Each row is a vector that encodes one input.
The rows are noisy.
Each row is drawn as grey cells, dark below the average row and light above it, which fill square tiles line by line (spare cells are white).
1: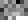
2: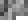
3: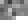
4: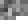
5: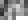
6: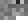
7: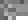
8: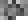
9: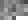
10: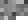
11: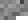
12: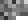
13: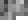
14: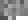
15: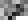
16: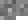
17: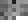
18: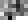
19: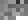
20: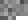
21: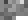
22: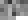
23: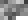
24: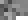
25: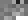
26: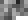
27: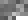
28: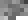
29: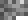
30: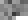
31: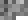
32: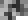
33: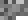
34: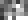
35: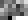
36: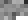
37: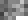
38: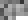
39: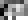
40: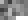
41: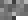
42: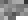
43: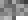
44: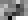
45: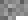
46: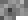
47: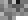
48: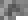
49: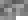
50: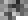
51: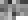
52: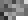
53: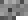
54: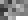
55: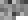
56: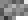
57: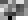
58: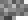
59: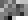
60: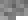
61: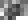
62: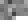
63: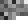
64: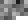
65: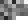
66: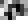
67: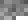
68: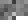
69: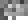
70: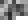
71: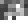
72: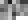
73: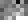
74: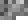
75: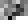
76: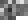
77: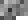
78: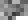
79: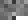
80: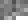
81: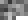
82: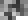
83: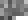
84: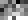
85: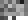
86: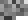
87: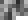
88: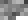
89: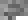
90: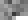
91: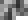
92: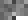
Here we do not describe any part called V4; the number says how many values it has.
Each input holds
a value of V4, together with a list of up to two points on a 6-point line.
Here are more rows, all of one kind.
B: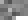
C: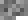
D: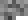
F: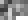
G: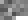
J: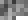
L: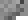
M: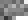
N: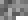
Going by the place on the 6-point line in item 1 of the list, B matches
D and G.
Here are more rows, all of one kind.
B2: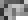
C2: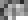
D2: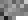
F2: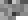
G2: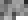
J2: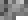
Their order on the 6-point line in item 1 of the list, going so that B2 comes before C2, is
J2, D2, B2, C2, F2, G2.
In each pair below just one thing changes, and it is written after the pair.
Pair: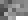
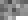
the place on the 6-point line in item 1 of the list
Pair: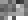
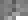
the place on the 6-point line in item 2 of the list
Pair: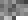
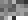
the place on the 6-point line in item 2 of the list
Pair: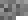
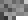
the value of V4
